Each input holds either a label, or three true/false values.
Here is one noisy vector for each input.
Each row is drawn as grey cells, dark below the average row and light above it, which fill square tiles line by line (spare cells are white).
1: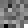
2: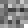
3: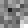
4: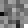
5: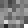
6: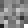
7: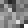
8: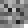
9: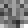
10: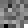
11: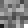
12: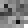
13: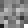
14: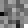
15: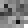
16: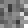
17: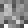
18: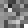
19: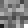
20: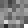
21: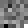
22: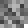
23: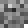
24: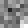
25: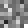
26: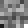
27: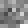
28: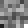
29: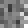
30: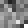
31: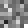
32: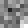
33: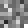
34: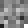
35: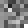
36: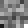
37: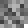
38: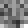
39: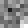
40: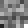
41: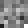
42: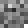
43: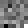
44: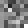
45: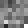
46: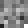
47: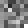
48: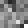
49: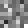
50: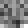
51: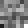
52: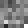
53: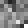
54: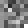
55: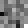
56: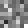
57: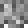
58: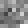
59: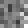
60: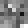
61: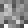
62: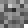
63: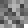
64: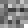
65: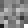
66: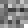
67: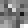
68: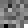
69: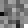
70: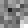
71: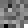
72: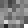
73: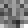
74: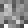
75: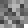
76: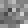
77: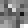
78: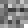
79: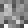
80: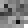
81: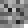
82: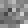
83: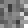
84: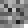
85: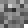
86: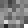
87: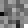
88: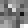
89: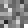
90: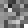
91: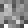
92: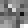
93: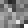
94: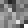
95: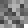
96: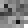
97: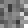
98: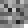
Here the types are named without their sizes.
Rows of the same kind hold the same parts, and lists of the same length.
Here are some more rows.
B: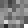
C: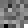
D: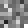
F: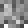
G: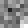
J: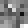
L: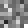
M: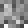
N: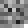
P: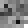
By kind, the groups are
B, C, D, F, L, M
G, J, N, P

